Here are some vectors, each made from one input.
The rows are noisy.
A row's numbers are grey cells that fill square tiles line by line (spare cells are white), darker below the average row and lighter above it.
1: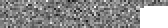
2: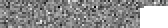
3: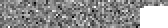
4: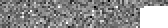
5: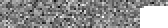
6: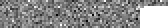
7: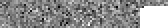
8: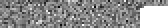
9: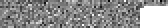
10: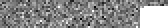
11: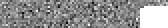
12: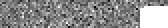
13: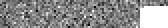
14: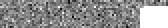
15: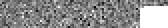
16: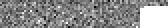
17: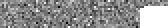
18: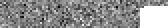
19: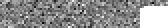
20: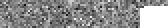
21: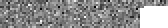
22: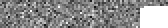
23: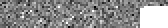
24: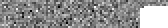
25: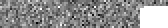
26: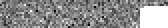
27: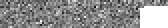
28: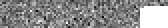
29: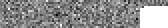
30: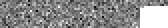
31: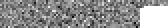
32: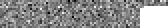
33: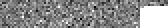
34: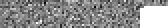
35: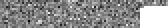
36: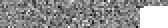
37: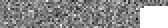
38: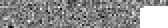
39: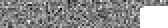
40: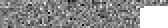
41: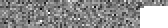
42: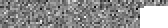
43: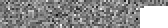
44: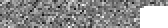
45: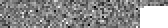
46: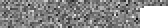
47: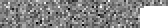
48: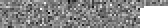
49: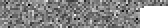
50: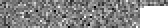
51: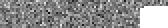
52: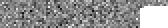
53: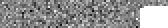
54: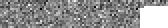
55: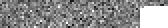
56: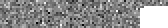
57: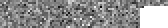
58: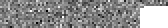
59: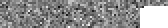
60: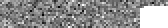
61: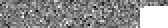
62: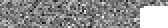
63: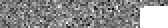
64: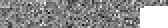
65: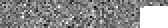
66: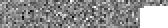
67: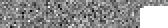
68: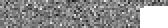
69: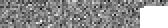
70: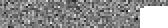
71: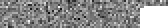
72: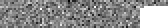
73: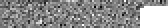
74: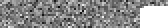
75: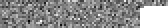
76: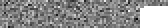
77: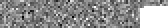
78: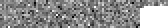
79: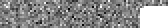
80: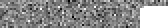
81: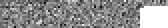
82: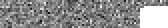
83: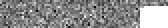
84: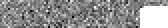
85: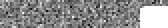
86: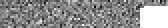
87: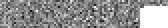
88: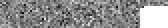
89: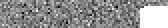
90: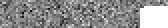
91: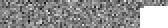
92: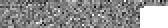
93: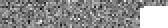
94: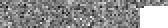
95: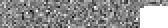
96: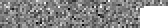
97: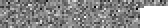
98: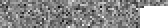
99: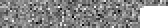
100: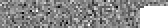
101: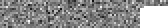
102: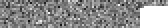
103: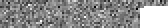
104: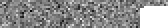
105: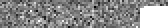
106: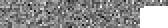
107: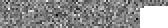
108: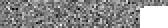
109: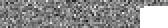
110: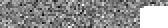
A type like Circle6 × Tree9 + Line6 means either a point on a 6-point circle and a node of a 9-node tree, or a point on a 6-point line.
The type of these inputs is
Bool × (Line3 × Line6 + List2(Circle6)).
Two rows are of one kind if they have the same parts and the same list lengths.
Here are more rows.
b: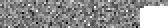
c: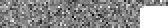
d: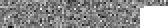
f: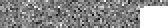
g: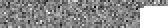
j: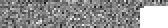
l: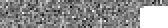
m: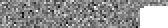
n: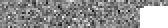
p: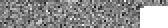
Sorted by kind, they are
b, c, d, m, n
f
g, j, p
l

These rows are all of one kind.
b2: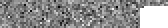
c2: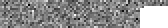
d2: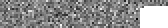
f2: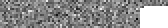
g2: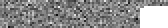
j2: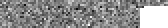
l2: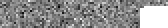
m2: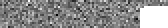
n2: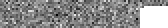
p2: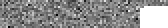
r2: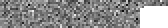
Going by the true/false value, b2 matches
j2 and l2.
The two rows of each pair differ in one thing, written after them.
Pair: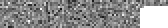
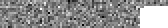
the place on the 6-point circle in item 2 of the list
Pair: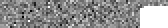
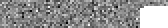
the place on the 6-point circle in item 2 of the list
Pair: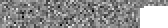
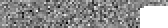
the place on the 6-point circle in item 2 of the list
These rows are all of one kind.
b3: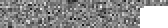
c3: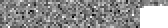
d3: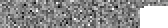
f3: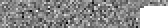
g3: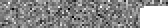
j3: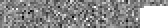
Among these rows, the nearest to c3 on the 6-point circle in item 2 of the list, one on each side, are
g3 and j3.
